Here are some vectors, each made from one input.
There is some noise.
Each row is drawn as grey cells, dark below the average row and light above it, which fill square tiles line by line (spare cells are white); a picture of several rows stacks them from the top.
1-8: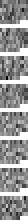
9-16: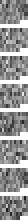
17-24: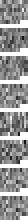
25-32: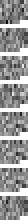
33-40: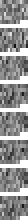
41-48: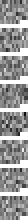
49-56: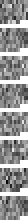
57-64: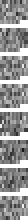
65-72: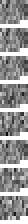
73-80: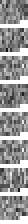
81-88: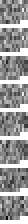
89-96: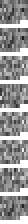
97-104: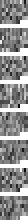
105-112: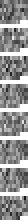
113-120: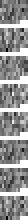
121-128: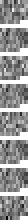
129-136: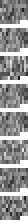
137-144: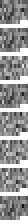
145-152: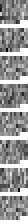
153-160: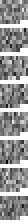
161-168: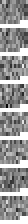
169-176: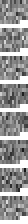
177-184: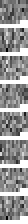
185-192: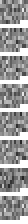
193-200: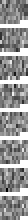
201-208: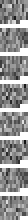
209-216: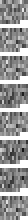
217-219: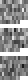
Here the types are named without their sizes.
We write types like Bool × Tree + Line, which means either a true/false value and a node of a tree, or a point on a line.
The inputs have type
Circle.
